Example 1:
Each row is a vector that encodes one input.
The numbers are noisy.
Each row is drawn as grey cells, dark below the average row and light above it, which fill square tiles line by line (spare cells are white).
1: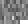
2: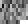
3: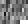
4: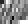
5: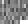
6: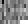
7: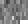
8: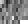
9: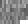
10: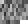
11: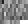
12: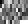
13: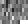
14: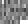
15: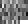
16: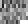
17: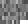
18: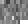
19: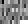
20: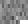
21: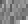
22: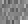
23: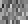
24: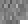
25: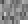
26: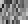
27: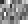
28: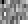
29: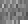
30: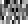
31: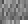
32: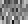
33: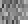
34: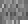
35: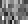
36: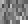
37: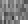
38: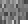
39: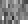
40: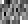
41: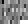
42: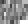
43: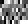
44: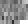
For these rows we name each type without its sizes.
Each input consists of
a list of points on a line.
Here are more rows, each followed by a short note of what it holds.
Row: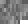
a list of one item
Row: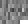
the empty list
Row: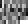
the empty list
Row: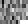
a list of two items
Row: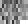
a list of two items
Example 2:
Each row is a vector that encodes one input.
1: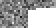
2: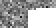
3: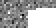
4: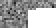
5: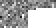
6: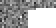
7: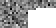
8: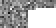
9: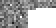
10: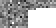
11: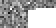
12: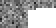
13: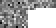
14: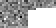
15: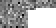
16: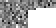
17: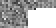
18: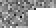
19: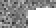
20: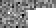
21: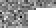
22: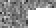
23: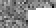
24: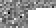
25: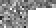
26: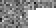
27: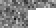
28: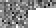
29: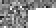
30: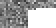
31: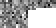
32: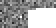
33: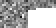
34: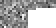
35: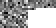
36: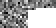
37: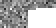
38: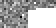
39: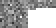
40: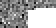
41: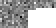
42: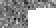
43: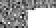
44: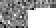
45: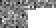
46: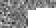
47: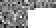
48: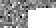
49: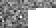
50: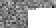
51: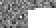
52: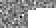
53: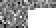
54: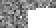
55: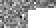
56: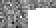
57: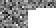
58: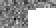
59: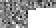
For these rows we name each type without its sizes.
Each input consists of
a point on a line, together with either a fixed value, or four true/false values.
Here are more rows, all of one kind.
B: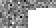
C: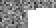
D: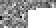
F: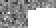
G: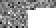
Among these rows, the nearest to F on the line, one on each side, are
B and C.
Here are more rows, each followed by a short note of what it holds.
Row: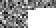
a point on a line
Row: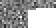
a point on a line and four true/false values
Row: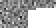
a point on a line and four true/false values
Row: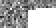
a point on a line and four true/false values
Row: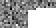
a point on a line
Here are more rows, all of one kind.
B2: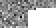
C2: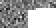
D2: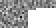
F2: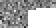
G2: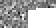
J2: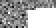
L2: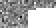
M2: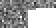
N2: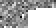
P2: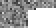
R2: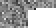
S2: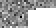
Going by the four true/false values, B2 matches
N2, P2, R2 and S2.
